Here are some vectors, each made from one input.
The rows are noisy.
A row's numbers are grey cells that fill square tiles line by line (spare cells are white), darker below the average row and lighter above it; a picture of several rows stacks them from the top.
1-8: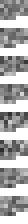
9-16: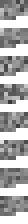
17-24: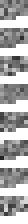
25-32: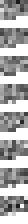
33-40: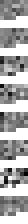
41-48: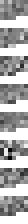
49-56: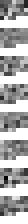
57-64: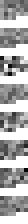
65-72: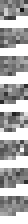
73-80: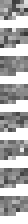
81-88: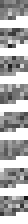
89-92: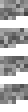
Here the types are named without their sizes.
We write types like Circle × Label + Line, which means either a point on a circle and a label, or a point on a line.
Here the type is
(Bool × Bool × Bool × Bool + Unit) × Line × Line.
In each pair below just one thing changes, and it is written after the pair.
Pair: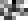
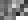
the place on one of the two lines
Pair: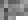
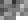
the place on one of the two lines
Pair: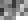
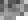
one of the four true/false values
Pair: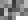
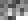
the place on one of the two lines
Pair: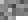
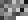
the place on one of the two lines
